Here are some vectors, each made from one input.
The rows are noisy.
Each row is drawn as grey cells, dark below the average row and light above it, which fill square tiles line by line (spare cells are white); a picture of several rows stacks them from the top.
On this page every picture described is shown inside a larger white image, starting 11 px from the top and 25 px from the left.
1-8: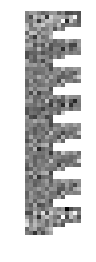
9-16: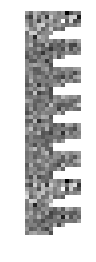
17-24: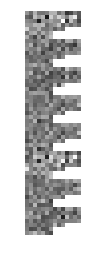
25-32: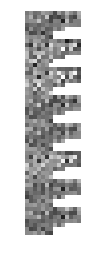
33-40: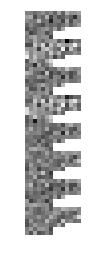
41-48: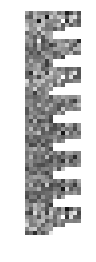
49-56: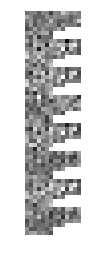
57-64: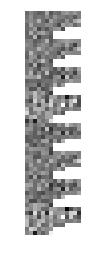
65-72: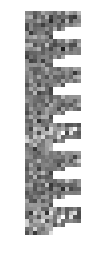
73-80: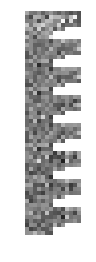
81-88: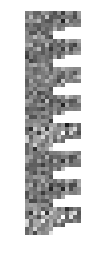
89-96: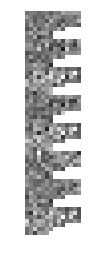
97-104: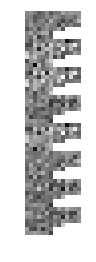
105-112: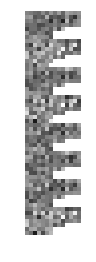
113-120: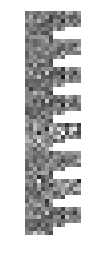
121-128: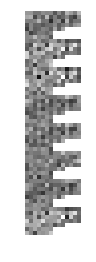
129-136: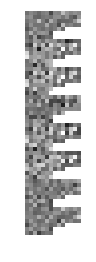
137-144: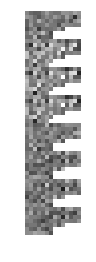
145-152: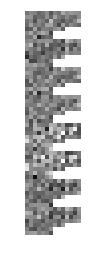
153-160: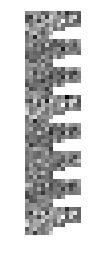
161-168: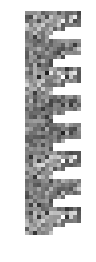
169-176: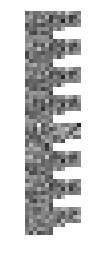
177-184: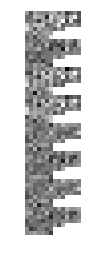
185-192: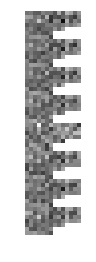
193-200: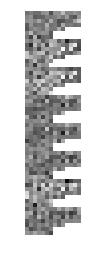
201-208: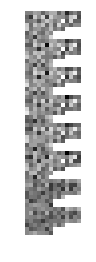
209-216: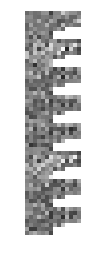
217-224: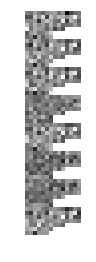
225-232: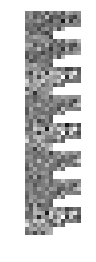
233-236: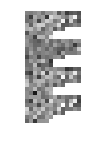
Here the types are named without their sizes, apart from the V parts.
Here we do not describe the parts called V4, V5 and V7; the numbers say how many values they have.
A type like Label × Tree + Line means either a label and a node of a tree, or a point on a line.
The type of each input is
Bool × V4 × V5 × V7 + List(Line).
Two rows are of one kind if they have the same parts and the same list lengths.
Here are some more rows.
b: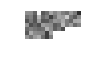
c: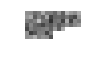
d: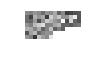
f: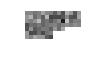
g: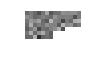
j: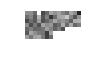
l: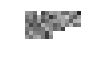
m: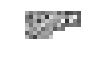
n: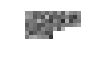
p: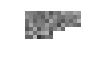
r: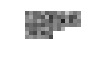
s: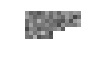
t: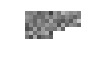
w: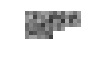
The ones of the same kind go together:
b, j, l
c, f, n, r, w
d, m
g, p, s, t

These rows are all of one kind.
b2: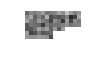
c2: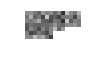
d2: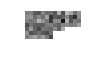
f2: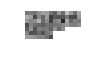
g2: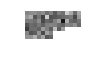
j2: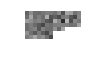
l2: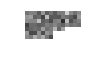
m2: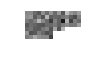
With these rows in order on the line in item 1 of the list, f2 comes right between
b2 and d2.
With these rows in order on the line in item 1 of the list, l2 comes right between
b2 and g2.
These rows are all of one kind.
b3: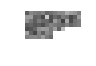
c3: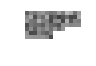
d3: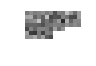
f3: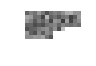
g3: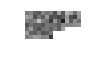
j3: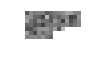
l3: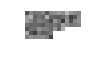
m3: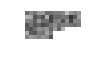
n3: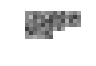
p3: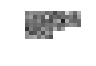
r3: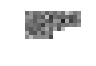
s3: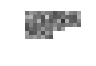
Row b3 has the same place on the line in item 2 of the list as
f3, j3 and l3.
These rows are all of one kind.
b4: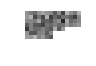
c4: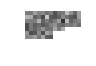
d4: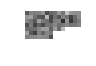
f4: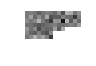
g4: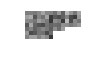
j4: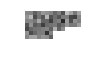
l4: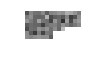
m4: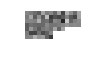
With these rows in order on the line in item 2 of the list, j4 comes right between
b4 and g4.
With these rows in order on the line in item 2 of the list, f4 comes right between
d4 and l4.
